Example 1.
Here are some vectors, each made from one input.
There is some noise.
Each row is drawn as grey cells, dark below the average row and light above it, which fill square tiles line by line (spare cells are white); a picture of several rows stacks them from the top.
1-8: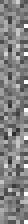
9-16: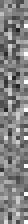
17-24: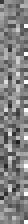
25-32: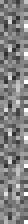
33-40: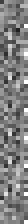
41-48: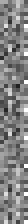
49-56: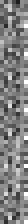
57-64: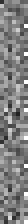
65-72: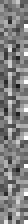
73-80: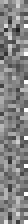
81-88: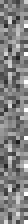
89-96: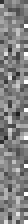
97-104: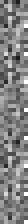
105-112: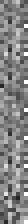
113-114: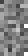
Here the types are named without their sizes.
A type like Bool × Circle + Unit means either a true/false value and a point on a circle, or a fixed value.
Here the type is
Line.
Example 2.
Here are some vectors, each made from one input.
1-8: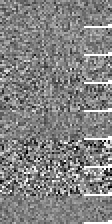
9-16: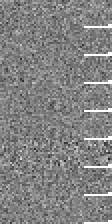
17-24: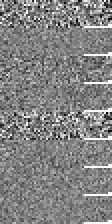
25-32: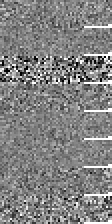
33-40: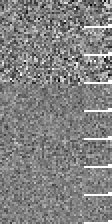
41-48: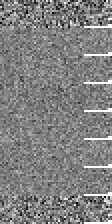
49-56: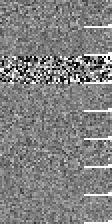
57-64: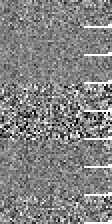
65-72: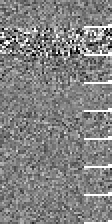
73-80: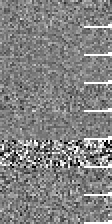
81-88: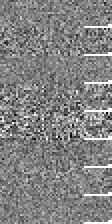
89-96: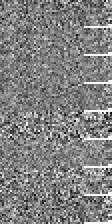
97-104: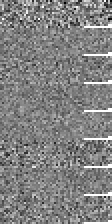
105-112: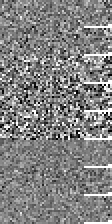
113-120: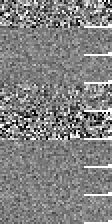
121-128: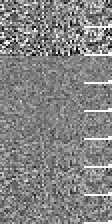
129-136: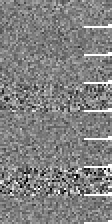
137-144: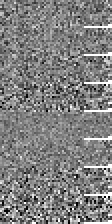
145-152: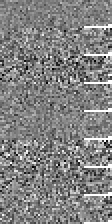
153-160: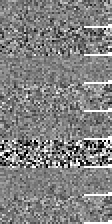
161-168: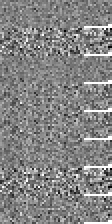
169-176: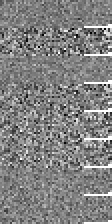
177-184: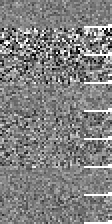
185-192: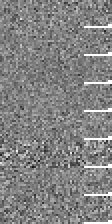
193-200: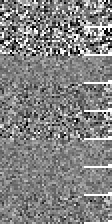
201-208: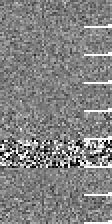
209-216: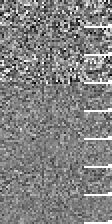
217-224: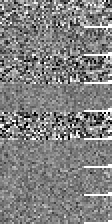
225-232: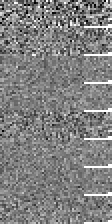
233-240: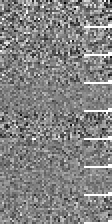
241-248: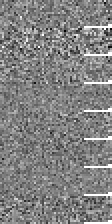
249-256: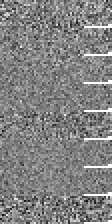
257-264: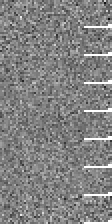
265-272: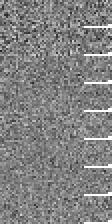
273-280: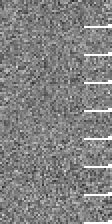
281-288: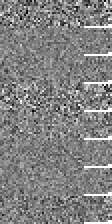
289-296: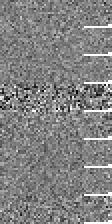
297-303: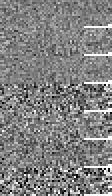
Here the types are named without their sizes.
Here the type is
Circle.
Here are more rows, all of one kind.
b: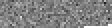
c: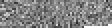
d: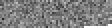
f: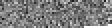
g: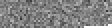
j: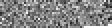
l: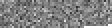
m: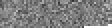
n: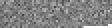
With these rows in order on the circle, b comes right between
d and j.
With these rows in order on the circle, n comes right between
j and l.
